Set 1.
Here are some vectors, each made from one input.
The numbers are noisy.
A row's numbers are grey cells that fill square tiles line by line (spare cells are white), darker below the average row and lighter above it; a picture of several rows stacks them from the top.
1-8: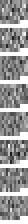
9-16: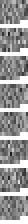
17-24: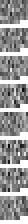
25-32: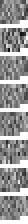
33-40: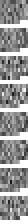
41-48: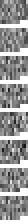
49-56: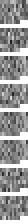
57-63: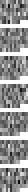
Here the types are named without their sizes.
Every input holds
three true/false values.
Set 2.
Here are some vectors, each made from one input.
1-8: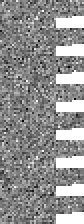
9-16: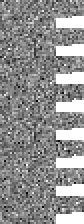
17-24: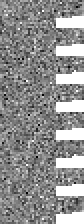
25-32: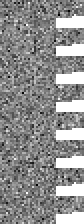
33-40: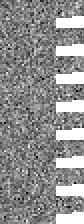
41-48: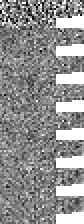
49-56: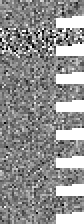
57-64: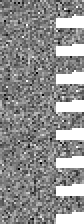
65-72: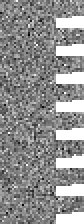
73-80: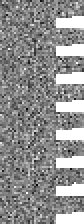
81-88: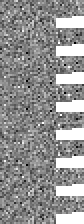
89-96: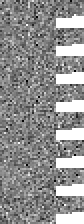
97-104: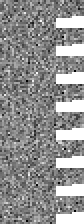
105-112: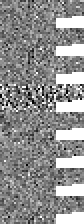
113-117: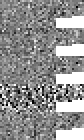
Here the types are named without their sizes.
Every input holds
either a fixed value, or five true/false values.
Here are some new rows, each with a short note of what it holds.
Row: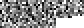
a fixed value
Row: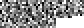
a fixed value
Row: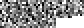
a fixed value
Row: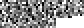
a fixed value
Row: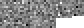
five true/false values
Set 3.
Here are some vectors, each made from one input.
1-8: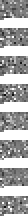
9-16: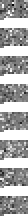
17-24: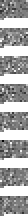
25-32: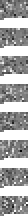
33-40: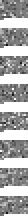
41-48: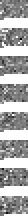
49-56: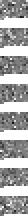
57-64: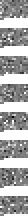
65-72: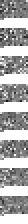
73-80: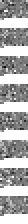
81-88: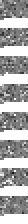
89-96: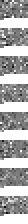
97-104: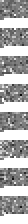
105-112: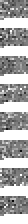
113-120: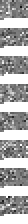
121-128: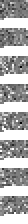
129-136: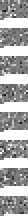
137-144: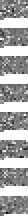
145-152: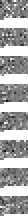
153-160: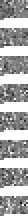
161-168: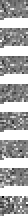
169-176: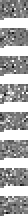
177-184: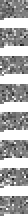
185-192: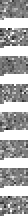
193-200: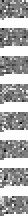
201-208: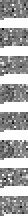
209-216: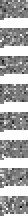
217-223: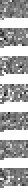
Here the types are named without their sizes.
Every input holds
a point on a circle.
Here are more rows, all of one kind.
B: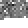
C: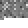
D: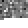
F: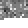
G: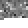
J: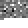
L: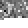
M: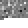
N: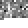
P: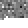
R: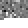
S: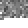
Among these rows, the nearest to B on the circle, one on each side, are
P and R.
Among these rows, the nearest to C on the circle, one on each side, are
M and N.
